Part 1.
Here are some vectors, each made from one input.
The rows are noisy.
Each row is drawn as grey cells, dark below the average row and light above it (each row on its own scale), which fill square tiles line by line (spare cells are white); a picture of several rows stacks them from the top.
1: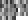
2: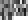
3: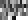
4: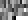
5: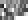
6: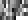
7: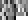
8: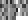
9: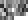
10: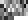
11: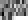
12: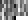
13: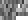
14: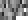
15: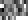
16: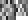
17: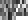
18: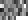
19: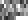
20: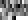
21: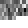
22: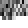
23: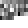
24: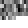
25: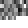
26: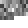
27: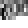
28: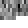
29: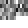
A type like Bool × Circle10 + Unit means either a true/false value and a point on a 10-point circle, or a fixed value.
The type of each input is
Circle5.
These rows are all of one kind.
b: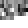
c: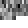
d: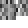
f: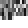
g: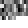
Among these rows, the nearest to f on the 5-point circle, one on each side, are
b and g.
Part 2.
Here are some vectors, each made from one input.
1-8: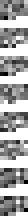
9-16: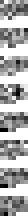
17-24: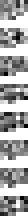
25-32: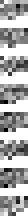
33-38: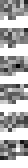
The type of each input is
Bool × Bool × Bool.
